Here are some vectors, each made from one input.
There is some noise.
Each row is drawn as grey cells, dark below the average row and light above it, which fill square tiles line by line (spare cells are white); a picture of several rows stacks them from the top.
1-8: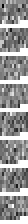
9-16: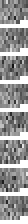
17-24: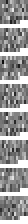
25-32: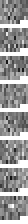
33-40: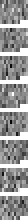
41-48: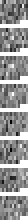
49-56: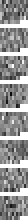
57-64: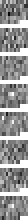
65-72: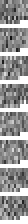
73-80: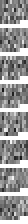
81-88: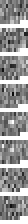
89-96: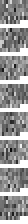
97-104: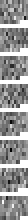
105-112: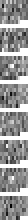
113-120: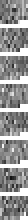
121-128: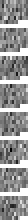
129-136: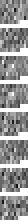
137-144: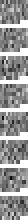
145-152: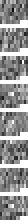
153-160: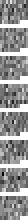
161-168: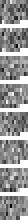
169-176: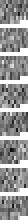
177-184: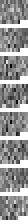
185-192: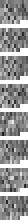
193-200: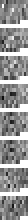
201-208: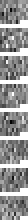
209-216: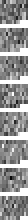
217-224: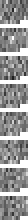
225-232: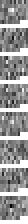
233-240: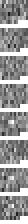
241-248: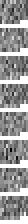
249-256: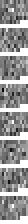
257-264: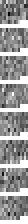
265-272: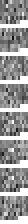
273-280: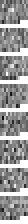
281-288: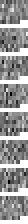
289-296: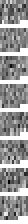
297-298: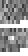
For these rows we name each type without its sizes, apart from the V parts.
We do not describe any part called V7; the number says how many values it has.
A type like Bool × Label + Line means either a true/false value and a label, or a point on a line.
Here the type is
(Bool × Label + V7) × (Line + Tree).
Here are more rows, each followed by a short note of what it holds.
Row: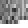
a point on a line and a value of V7
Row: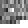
a point on a line and a value of V7
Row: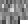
a label, a point on a line and a true/false value
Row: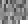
a label, a point on a line and a true/false value
